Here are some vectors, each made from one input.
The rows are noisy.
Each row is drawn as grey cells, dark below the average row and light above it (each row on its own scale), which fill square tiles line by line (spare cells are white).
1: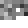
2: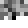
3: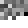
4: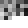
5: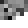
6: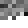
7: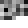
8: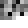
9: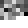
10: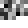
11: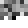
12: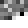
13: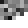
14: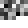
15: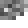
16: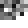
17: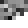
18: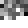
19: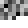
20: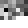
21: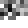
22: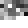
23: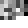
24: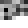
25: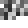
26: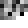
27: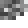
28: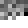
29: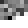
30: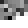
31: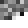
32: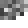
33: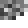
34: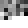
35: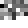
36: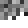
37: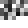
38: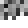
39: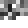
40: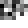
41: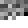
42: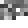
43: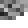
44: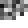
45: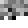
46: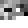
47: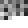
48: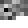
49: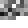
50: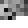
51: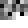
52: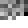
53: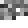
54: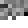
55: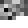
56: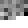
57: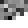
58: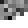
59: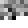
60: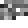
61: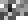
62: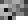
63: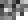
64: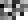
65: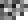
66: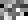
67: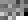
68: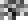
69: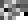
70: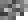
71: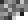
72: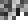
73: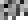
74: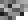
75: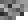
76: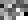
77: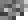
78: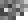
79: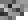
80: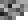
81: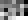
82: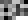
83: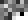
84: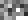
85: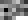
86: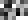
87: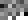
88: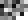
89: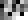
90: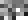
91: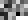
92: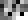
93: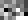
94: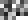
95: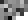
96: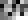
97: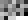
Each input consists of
a point on a 6-point line, together with either a fixed value, or one of 6 labels and a true/false value.
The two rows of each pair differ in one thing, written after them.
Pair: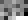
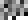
the place on the 6-point line
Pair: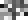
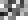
the place on the 6-point line
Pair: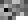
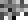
the place on the 6-point line
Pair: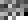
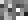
the true/false value
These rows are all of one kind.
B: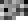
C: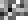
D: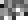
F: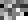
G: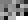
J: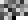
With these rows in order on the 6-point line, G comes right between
B and F.
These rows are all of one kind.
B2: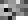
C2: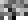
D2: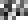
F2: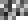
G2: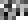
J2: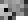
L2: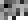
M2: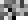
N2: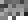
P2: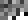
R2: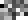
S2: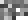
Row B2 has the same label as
D2, F2 and M2.
